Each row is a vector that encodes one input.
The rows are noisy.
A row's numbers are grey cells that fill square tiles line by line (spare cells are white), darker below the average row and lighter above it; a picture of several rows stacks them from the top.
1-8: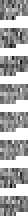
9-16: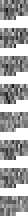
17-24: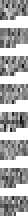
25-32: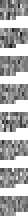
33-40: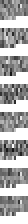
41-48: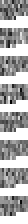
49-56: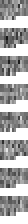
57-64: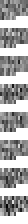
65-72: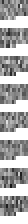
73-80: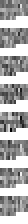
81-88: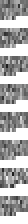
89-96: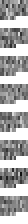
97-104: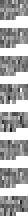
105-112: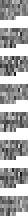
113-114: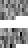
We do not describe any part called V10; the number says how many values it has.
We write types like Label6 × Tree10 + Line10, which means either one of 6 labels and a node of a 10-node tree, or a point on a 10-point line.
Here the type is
Bool × Circle6 + V10.
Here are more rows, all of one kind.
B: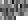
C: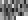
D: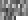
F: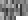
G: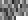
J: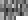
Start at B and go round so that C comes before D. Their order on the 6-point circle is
B, F, J, G, C, D.
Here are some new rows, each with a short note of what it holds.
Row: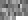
a value of V10
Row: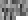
a point on a 6-point circle and a true/false value
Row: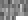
a value of V10
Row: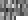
a point on a 6-point circle and a true/false value
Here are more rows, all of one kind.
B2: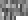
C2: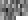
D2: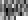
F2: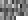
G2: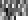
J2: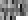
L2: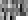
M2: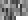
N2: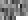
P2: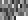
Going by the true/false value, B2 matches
F2, G2 and P2.
